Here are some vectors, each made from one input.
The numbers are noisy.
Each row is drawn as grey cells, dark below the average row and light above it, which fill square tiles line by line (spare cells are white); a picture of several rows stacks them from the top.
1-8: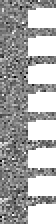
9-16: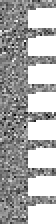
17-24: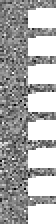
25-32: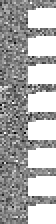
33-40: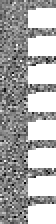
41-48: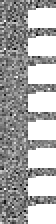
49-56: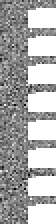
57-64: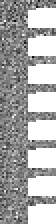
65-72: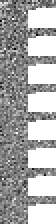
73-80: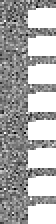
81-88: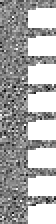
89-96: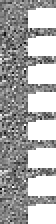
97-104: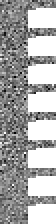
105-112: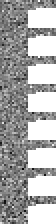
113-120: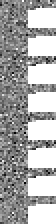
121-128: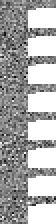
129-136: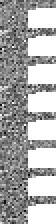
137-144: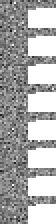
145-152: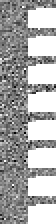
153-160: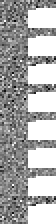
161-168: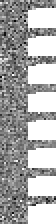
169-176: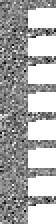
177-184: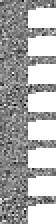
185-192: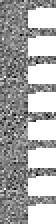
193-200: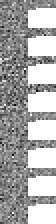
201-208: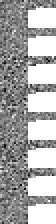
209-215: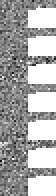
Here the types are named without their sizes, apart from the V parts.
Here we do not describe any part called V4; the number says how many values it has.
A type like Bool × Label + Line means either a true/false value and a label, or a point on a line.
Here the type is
Bool × Bool × Bool + Tree × (Tree + V4).
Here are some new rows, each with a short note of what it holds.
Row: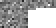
a node of a tree and a value of V4
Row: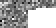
three true/false values
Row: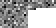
three true/false values
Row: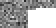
a node of each of two trees
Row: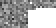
a node of a tree and a value of V4
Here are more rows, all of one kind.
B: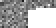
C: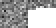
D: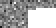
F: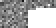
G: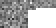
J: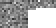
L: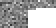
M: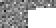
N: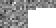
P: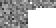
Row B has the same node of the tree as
C, F and M.
